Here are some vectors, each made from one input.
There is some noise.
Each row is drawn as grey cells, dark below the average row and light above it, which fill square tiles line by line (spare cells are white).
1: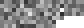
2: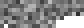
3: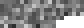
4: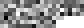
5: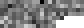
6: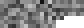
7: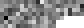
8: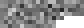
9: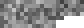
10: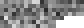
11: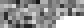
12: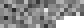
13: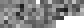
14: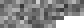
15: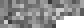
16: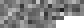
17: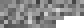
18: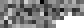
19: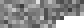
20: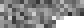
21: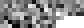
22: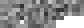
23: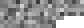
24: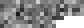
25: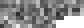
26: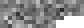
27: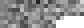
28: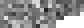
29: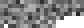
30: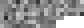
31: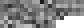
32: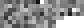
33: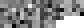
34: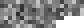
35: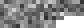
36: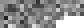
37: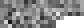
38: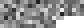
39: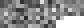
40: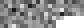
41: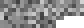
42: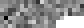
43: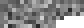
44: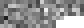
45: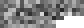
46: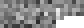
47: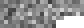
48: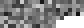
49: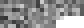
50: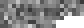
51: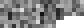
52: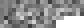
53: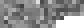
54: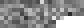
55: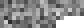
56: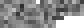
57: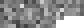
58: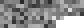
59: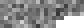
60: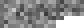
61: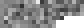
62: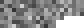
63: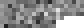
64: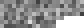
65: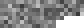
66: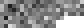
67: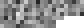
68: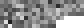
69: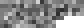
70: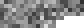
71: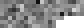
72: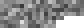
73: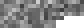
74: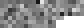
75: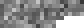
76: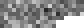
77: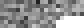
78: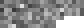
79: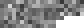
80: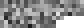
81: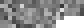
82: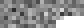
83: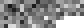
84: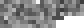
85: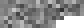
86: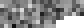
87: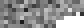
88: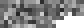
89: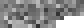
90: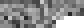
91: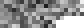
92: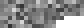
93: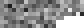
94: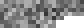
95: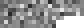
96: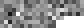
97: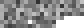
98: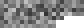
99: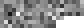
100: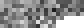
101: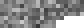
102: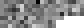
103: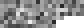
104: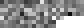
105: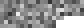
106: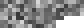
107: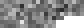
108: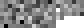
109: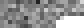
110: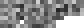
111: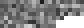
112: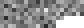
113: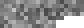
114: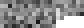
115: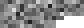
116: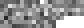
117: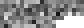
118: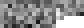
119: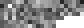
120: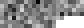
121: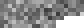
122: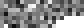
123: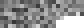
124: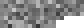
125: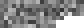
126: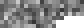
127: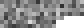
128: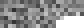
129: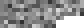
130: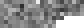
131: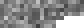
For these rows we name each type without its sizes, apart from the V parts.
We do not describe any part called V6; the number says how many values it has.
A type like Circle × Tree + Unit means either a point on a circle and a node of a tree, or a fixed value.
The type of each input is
Bool × V6 + Tree + Unit.
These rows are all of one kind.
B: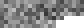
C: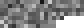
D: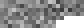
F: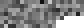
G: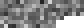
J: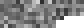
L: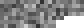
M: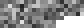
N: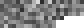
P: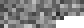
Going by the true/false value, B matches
D and M.
